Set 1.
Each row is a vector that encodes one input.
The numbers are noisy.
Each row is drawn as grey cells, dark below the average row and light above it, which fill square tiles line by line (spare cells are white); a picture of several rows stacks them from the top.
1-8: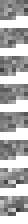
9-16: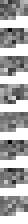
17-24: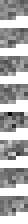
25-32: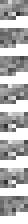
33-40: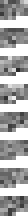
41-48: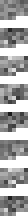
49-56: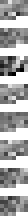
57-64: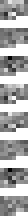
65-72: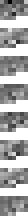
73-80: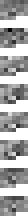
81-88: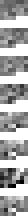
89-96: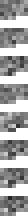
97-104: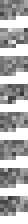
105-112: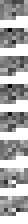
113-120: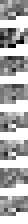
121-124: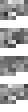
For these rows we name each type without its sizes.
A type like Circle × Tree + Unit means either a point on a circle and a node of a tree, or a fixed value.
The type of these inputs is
List(Line).
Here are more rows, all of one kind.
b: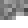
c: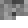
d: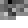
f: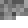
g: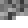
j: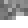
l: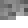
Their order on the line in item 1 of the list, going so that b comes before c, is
j, b, l, f, c, d, g.
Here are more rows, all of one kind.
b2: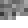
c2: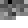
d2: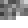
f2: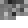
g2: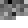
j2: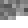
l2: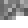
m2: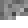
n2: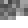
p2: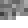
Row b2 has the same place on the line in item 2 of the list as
d2, f2, m2 and p2.
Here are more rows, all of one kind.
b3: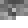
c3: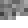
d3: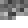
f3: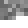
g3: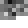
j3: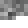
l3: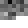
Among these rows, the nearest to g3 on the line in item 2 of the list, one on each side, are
b3 and c3.
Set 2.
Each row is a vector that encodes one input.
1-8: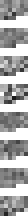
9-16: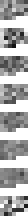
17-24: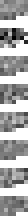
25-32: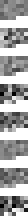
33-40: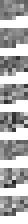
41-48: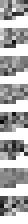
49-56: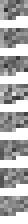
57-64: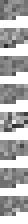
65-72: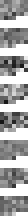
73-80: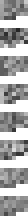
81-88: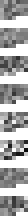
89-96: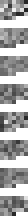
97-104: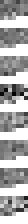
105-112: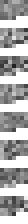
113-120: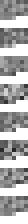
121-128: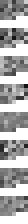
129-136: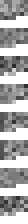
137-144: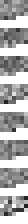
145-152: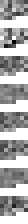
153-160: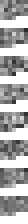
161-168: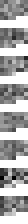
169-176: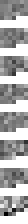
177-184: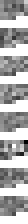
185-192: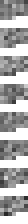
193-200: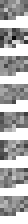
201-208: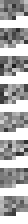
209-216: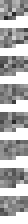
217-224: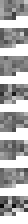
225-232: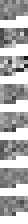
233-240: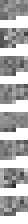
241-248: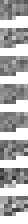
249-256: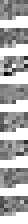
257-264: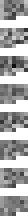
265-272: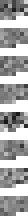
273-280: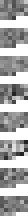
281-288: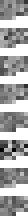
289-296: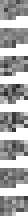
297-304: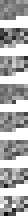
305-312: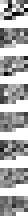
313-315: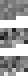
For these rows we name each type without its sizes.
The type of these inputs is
List(Line).
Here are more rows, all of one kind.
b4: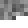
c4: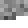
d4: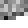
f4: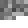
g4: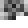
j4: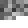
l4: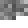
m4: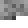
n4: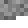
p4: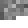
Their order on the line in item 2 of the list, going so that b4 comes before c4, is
l4, b4, m4, g4, n4, d4, j4, f4, c4, p4.
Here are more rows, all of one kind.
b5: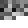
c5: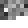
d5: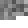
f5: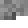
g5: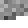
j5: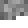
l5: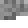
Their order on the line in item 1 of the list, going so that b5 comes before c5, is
d5, j5, b5, g5, l5, c5, f5.
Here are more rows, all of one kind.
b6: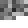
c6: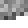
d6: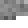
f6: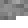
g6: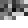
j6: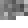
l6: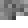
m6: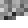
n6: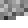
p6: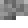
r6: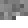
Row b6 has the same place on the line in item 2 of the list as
g6, j6 and m6.
